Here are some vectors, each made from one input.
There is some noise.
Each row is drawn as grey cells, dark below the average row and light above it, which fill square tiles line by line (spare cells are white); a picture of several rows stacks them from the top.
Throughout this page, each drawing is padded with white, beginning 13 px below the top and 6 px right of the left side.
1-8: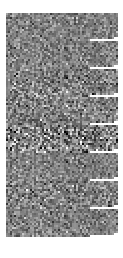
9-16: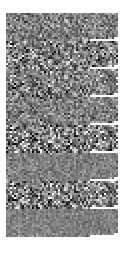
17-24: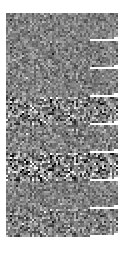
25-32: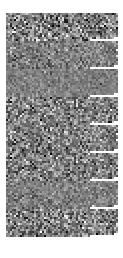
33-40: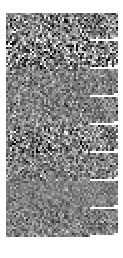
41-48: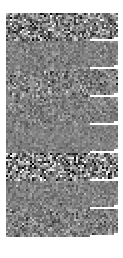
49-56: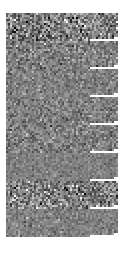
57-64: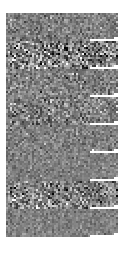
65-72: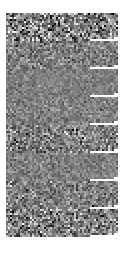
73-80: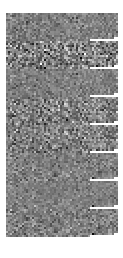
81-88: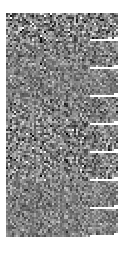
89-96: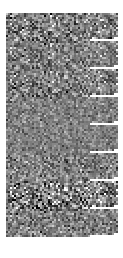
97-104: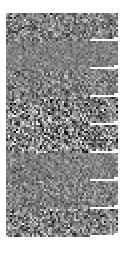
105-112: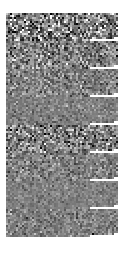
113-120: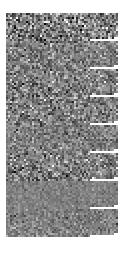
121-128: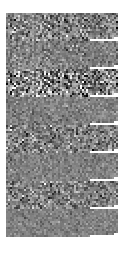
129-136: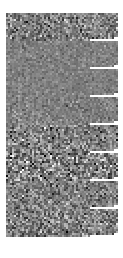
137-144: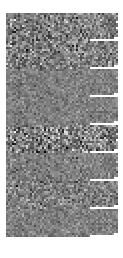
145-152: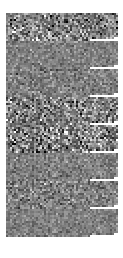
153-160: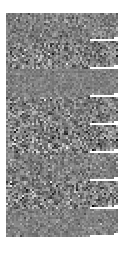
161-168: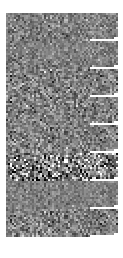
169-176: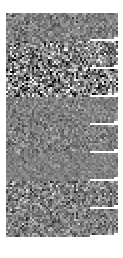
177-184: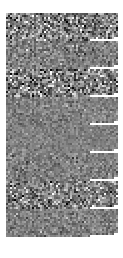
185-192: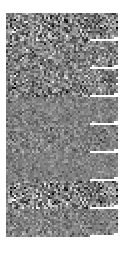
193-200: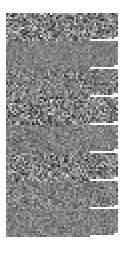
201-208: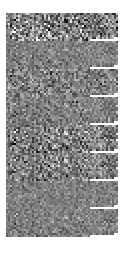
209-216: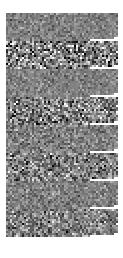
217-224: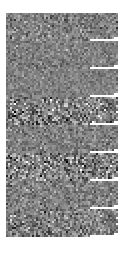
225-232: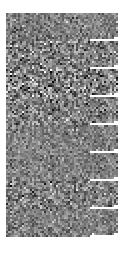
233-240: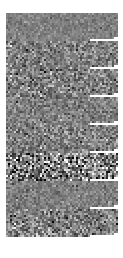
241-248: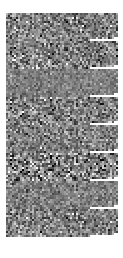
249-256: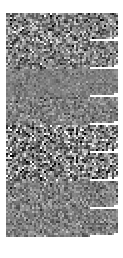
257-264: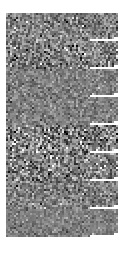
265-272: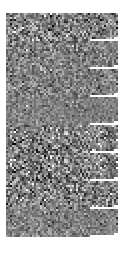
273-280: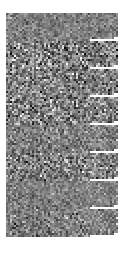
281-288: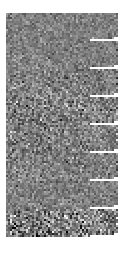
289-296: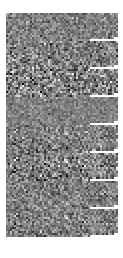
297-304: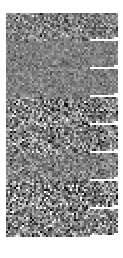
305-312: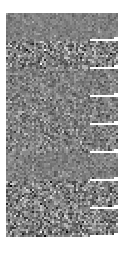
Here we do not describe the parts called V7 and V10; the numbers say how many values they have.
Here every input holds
a true/false value and a value of V7, together with either a fixed value, or a node of a 13-node tree and a value of V10.
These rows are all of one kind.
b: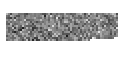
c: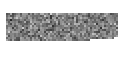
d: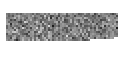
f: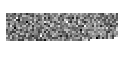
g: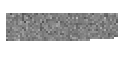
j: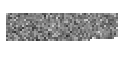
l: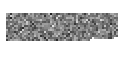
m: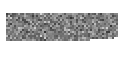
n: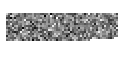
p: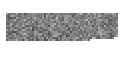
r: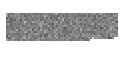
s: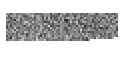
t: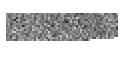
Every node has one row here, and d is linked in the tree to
t.
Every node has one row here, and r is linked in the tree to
g, n and p.
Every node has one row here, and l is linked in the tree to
s.
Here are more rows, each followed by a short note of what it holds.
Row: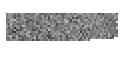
a true/false value and a value of V7
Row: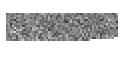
a node of a 13-node tree, a true/false value, a value of V7 and a value of V10
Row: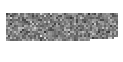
a node of a 13-node tree, a true/false value, a value of V7 and a value of V10
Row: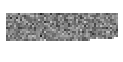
a true/false value and a value of V7
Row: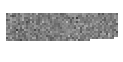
a true/false value and a value of V7
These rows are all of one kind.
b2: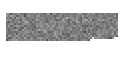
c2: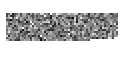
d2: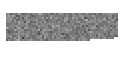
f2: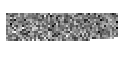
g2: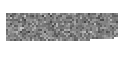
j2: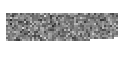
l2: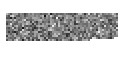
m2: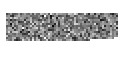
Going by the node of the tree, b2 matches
d2 and m2.
